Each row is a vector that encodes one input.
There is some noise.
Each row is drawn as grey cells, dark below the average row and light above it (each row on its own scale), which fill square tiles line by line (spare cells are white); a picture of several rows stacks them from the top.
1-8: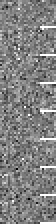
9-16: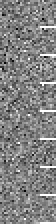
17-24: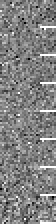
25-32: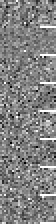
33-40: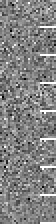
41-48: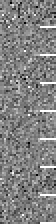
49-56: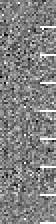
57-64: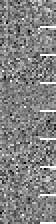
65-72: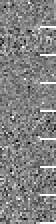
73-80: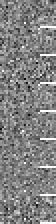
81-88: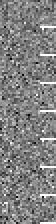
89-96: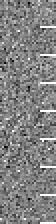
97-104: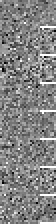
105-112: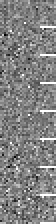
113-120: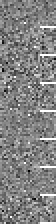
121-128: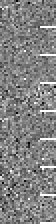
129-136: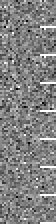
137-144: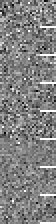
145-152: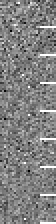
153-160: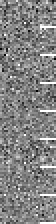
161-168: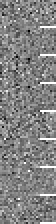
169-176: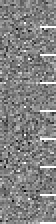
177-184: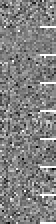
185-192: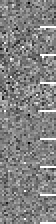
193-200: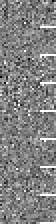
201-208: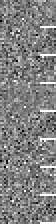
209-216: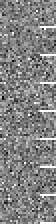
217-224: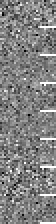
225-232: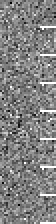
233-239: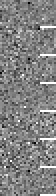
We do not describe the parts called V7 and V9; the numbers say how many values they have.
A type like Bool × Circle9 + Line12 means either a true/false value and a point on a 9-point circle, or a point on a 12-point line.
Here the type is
((Label6 + Line5) × V9 + Line8) × V7.
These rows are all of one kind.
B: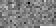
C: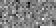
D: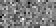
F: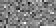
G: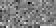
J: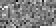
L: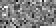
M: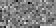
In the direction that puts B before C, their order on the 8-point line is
B, C, D, G, M, J, L, F.
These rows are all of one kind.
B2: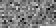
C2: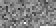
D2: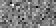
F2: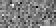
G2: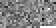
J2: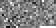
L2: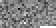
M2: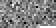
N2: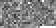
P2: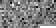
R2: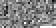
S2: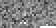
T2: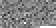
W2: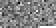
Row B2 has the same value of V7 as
D2, F2, M2 and P2.
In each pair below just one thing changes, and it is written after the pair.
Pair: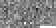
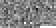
the place on the 5-point line
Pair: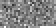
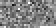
the value of V9
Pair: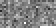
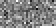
the value of V9
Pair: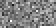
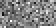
the place on the 5-point line
